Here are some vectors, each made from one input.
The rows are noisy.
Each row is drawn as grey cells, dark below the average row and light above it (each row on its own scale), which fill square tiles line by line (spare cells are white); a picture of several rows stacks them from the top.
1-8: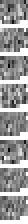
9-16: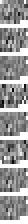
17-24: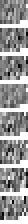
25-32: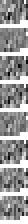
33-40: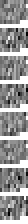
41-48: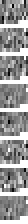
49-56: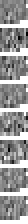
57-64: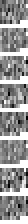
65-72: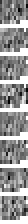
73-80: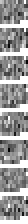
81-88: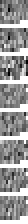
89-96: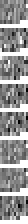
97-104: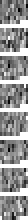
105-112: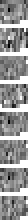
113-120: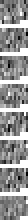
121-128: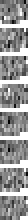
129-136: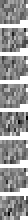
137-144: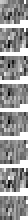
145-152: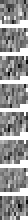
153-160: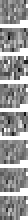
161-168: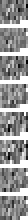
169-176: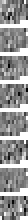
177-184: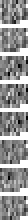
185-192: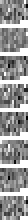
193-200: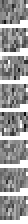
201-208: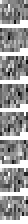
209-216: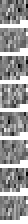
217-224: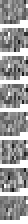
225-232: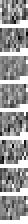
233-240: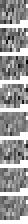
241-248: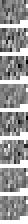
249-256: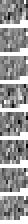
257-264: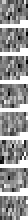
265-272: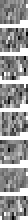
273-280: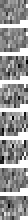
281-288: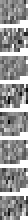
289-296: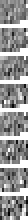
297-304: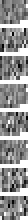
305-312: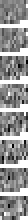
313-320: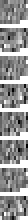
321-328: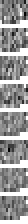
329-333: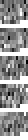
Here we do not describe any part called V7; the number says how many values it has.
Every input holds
either a node of a 12-node tree, or a list of up to two items, each a true/false value and a value of V7.
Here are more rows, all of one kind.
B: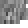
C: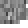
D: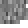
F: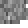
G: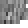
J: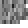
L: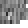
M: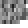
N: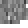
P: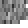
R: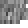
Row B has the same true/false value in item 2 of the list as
C and M.
